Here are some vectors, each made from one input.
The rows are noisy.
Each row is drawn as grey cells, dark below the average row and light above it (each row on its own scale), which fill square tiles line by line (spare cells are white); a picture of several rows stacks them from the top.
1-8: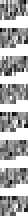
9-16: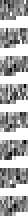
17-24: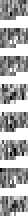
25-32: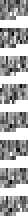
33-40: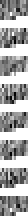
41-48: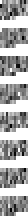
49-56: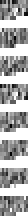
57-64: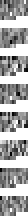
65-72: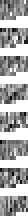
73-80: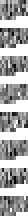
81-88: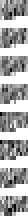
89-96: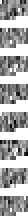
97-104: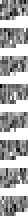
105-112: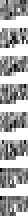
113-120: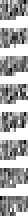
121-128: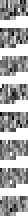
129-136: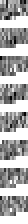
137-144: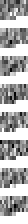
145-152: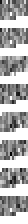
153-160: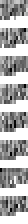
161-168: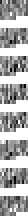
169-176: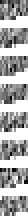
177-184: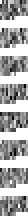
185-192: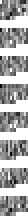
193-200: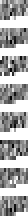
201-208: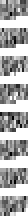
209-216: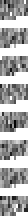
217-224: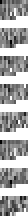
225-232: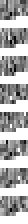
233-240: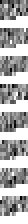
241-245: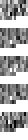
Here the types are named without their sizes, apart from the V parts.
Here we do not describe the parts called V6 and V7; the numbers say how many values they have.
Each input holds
either two labels and a value of V6, or a value of V7.
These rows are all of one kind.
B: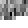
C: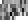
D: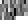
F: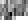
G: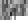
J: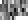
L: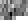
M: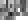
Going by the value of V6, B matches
F and L.
